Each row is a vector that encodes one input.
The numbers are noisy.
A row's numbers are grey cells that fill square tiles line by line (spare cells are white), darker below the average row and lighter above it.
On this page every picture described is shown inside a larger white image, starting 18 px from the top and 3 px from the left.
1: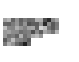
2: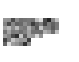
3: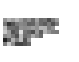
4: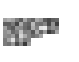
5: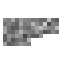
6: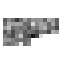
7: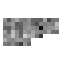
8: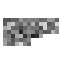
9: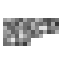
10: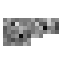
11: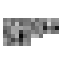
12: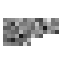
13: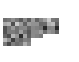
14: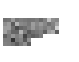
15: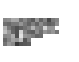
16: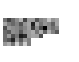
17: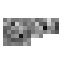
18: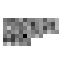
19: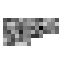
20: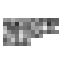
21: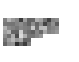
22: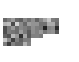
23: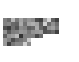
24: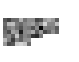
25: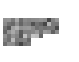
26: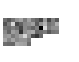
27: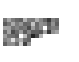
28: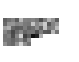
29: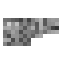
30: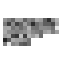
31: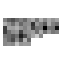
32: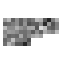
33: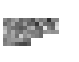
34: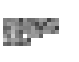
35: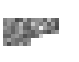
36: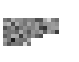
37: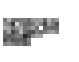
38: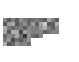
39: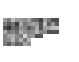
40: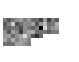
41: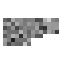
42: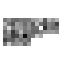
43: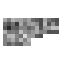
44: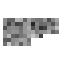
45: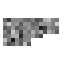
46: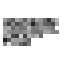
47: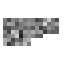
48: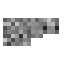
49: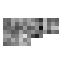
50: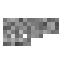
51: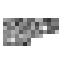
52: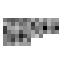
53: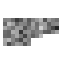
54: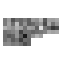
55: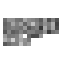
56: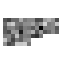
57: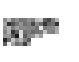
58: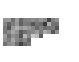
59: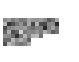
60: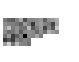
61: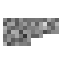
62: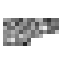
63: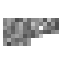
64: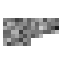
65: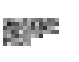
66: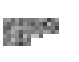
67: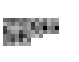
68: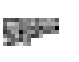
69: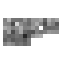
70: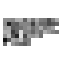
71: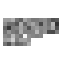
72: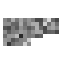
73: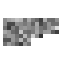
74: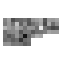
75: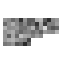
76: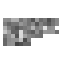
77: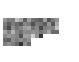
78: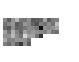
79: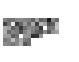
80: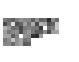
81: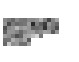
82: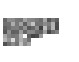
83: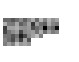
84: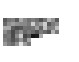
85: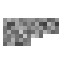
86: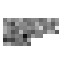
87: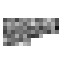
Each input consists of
a point on a 5-point line and four true/false values.
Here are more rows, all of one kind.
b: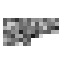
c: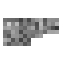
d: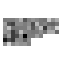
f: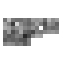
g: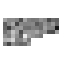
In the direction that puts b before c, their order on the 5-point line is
b, g, c, f, d.
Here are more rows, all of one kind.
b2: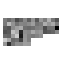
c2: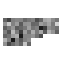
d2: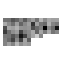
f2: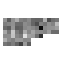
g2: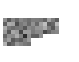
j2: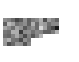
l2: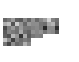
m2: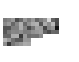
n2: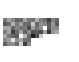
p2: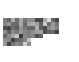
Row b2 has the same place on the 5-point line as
g2, j2, m2 and p2.
